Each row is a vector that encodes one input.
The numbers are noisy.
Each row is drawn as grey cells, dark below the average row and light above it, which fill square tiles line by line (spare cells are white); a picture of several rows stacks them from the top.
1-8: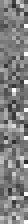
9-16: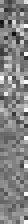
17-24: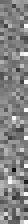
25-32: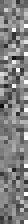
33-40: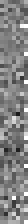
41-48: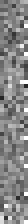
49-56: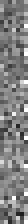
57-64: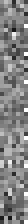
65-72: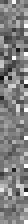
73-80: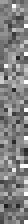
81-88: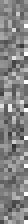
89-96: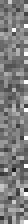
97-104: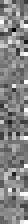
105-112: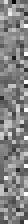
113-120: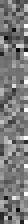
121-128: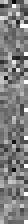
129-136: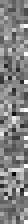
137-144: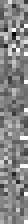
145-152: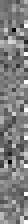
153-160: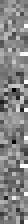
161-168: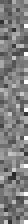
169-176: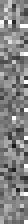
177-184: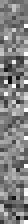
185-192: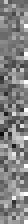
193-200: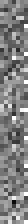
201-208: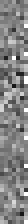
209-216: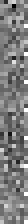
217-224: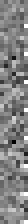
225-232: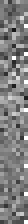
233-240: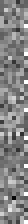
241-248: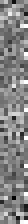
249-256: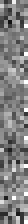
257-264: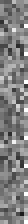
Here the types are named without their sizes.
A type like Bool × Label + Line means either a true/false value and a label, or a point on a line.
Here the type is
Circle + Line.
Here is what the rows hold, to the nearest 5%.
About 35% of them hold a point on a circle. The rest hold a point on a line.
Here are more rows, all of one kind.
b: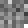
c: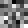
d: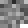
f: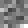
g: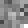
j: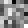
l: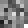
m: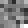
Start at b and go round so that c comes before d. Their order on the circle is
b, c, f, m, d, g, l, j.
